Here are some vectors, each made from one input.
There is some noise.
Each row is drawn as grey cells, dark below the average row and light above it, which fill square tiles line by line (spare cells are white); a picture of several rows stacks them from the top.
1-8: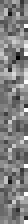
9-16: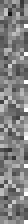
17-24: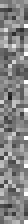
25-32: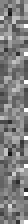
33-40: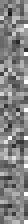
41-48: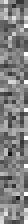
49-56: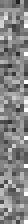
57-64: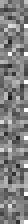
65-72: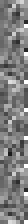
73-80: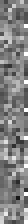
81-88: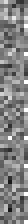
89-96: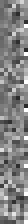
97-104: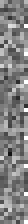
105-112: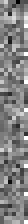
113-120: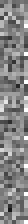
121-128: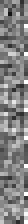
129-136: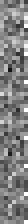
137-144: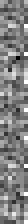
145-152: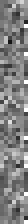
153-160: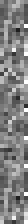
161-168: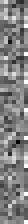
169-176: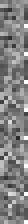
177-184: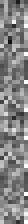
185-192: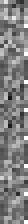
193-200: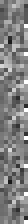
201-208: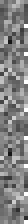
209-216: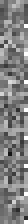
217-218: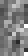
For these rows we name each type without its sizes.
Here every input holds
a point on a circle.
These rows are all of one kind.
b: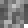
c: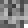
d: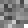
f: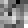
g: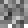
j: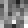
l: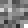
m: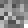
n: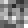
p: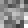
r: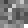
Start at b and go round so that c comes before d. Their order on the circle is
b, r, l, m, p, j, f, n, c, g, d.
